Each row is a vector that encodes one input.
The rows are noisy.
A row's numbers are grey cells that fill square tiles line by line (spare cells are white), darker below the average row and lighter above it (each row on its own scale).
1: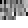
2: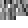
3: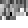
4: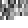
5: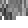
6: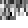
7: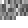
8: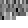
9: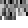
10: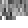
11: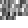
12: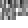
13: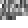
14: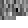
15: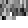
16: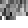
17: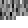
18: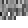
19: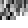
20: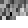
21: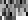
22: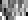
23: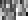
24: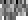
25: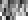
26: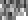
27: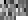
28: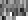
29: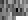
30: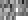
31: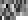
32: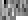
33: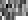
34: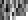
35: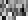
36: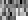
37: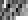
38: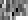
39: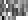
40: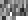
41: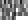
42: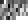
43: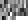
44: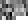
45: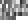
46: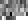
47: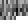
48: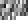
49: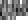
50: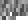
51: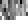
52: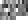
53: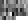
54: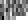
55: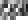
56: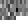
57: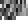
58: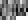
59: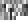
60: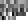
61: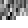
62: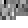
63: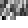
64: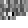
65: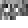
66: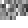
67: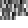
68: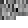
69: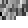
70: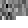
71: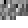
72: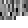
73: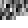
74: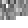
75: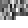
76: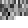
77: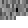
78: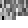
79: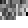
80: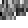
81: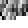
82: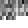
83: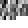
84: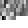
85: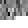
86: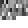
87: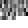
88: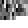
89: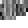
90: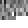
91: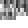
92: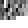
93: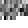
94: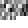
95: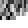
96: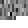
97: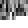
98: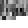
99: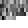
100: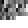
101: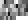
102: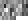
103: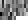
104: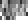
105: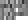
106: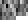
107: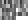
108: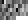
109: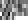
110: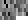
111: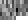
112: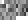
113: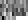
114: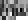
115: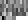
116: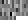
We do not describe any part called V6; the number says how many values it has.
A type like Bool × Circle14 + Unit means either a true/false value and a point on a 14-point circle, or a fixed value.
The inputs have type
Bool × (Line4 + V6).
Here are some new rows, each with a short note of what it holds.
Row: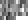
a true/false value and a value of V6
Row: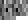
a point on a 4-point line and a true/false value
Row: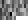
a point on a 4-point line and a true/false value
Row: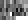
a point on a 4-point line and a true/false value
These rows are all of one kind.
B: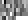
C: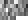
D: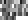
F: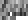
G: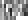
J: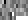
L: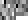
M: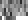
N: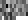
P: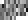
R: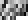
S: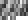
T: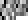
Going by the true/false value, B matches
D and F.
